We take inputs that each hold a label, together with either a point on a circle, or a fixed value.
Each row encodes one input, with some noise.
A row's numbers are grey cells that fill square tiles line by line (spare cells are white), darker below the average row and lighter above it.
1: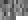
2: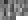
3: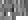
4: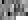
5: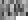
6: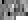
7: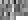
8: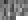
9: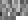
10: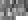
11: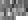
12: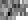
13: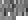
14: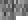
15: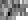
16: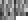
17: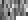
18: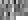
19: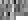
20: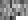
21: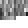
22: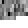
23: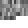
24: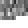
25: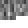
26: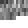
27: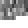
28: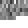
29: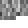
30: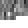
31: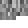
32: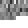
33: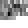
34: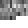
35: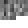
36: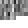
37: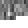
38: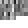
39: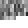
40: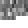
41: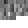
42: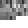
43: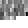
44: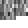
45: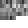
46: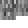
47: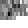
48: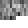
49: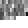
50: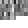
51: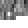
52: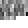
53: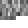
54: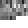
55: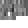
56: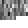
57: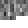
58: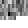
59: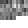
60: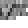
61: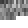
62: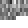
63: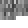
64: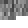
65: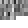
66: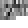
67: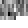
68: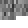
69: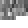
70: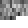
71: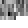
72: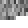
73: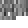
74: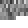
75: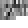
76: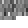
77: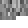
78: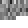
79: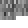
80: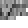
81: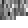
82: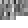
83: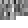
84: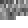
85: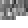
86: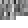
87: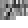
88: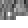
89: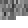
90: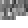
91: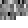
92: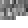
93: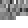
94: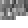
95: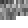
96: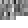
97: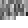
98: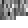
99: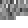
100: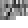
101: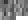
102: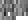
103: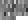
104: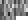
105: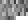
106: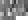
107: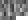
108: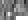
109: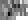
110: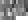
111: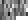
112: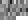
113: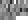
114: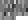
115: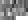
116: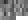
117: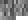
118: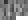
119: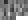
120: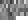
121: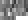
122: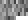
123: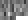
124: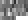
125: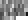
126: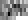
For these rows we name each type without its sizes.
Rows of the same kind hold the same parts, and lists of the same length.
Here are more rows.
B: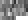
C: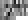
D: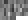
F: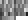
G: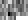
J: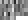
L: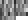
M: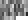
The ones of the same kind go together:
B, C, J
D, F, G, L, M

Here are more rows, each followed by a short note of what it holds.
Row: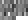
a point on a circle and a label
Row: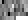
a point on a circle and a label
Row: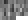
a point on a circle and a label
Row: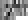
a label
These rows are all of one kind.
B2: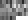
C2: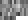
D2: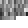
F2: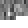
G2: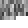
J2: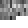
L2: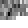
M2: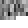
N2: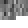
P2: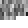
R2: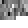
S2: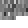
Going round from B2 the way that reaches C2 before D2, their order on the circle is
B2, J2, F2, C2, D2, P2, G2, S2, M2, L2, N2, R2.
